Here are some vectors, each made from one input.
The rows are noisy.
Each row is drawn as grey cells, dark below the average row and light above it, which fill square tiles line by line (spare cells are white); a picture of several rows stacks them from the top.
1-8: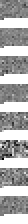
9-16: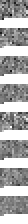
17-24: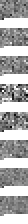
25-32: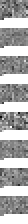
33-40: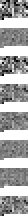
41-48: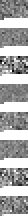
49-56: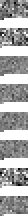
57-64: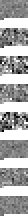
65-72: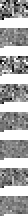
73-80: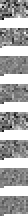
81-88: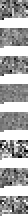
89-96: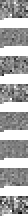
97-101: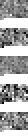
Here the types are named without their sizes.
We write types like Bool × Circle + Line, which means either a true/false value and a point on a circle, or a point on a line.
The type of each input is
(Circle + Unit) × Line.
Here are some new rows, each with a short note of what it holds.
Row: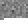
a point on a line
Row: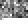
a point on a circle and a point on a line
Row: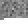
a point on a line
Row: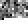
a point on a line
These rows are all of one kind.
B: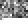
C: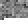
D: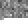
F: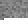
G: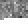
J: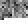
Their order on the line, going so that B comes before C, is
J, D, F, G, B, C.
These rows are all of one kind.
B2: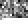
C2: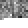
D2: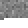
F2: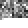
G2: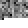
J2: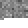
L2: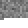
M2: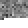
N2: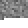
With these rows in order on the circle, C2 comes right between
F2 and M2.
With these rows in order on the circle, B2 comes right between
D2 and G2.
